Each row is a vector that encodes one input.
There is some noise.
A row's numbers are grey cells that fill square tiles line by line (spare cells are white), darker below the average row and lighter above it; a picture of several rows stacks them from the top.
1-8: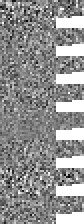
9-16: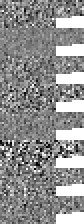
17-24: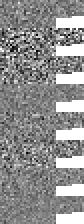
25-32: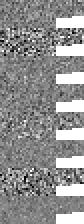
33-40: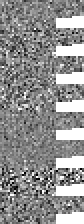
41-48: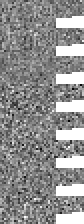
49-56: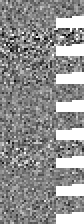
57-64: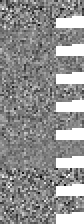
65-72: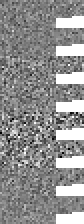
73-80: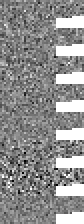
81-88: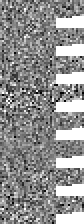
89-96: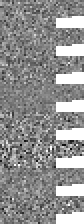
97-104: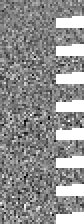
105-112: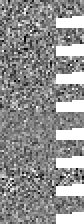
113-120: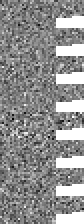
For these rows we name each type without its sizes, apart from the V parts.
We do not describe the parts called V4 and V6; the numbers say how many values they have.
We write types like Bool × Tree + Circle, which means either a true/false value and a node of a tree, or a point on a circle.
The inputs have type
(Bool × Label + V6) × V4.
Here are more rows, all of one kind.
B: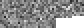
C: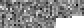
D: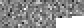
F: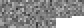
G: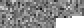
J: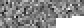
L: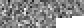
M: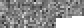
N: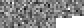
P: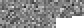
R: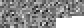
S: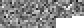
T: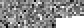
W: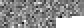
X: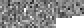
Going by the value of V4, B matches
D, J, S and T.
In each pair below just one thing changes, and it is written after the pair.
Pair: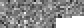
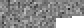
the label
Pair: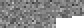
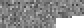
the label
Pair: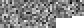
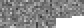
the label
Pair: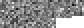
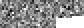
the label
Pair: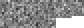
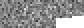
the value of V4
